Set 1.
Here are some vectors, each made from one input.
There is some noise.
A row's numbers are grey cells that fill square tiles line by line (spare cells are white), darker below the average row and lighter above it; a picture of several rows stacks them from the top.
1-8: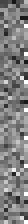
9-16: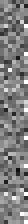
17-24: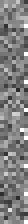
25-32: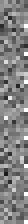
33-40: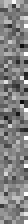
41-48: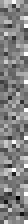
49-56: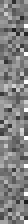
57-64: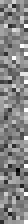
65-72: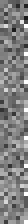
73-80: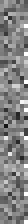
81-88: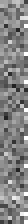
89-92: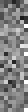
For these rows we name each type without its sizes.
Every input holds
a point on each of two lines.
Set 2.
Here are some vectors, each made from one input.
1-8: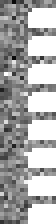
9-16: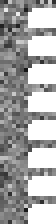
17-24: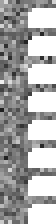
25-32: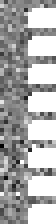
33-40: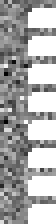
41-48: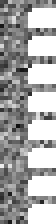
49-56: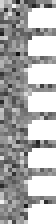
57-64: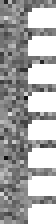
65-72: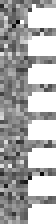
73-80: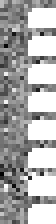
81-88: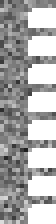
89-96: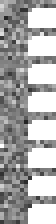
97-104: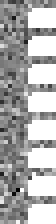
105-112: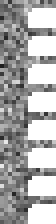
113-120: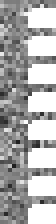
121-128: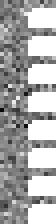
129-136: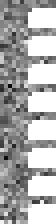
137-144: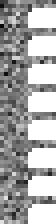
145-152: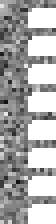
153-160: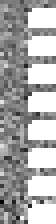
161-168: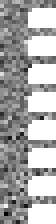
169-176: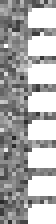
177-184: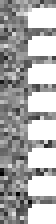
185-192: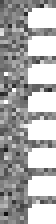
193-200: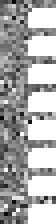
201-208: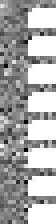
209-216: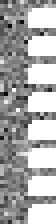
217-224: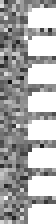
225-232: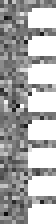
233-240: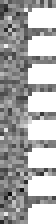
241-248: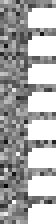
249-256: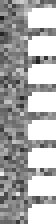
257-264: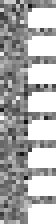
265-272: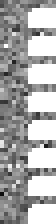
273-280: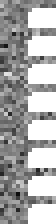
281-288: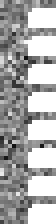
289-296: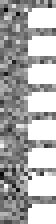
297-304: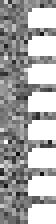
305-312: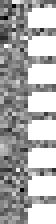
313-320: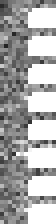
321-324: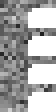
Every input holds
either a fixed value, or five true/false values.
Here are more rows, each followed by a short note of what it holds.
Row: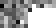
a fixed value
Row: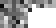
a fixed value
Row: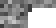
five true/false values
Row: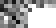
a fixed value
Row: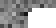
five true/false values
